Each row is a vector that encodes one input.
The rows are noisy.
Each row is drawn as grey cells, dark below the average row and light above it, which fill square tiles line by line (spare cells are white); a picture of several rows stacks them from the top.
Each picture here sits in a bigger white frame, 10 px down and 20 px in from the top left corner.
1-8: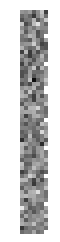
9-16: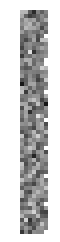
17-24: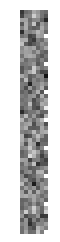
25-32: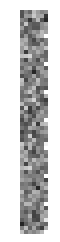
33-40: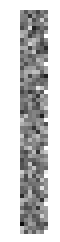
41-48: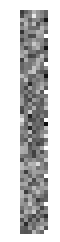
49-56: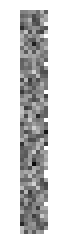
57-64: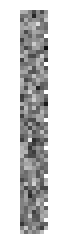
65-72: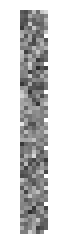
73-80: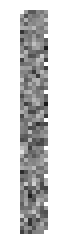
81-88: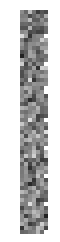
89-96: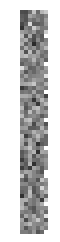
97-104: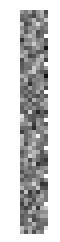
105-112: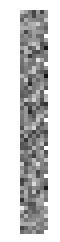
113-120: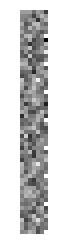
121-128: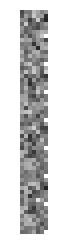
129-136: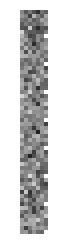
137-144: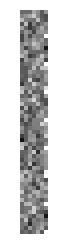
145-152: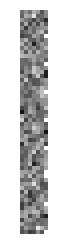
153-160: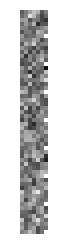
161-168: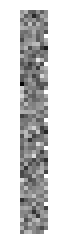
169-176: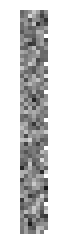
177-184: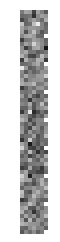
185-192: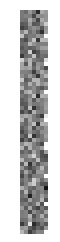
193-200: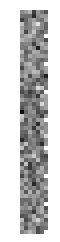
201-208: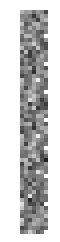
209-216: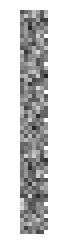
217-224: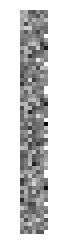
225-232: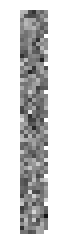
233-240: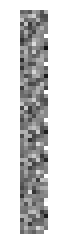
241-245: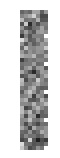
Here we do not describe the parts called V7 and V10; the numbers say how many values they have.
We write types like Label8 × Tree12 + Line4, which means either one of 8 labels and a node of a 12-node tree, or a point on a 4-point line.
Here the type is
Bool × V7 + Line3 × Line5 + V10.
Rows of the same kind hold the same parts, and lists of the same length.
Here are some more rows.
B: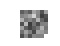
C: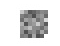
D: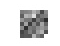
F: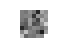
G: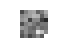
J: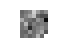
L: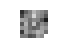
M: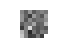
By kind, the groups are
B, D, G, J, L
C
F, M

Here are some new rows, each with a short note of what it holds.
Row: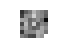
a value of V10
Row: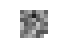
a true/false value and a value of V7
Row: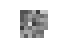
a point on a 3-point line and a point on a 5-point line
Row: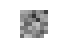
a true/false value and a value of V7
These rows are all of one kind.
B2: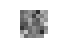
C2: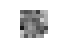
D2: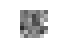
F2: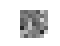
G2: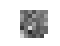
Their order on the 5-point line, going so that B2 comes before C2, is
D2, B2, F2, C2, G2.
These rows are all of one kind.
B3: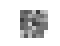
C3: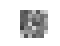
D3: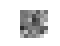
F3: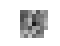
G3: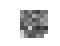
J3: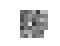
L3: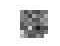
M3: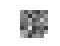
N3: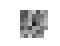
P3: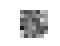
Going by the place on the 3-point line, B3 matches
C3, F3, J3 and N3.
